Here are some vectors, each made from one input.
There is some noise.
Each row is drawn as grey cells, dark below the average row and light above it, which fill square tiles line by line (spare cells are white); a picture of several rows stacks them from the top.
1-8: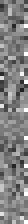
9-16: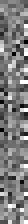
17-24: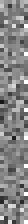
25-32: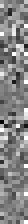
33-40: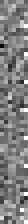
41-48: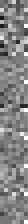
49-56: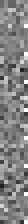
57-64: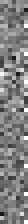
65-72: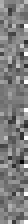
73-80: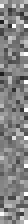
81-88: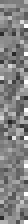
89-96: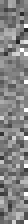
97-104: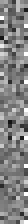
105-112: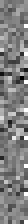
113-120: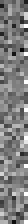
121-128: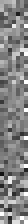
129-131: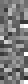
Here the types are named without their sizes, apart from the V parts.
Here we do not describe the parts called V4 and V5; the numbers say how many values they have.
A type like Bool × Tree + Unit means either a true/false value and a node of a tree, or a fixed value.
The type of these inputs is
Bool × Bool × Bool × Bool × V4 + Tree × V5.
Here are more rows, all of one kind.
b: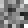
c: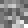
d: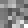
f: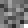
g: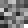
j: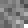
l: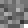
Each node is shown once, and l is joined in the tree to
b and f.
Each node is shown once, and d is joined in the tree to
b and g.
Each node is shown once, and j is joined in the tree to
b and c.
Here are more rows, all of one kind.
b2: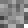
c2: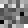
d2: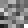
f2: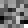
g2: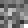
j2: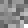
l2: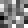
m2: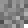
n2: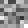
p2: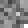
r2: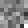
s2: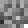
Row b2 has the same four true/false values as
m2 and s2.
